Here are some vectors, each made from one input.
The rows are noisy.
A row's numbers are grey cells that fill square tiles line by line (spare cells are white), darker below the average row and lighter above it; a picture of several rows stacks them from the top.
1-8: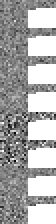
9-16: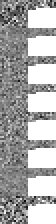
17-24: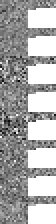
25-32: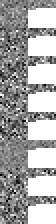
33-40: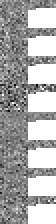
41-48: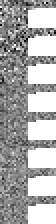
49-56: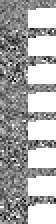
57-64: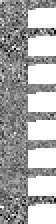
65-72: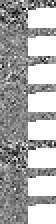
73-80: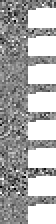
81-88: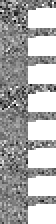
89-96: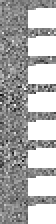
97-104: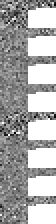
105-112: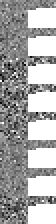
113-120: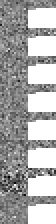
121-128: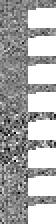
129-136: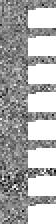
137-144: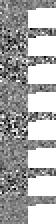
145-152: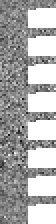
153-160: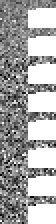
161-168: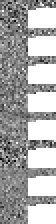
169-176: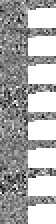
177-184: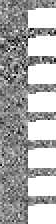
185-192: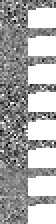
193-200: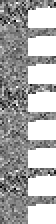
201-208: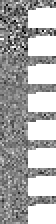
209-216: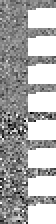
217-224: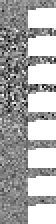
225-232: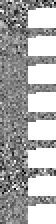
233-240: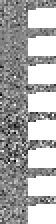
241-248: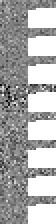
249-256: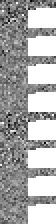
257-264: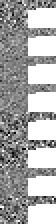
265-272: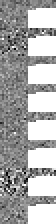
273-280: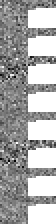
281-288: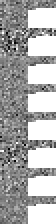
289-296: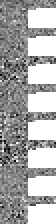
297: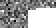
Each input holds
either a point on a 7-point line and five true/false values, or a list of up to three points on a 6-point line.
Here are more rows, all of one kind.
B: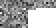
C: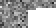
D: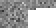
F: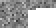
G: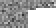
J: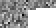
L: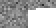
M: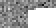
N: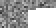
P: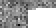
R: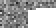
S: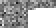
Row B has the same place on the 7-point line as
L, M and R.
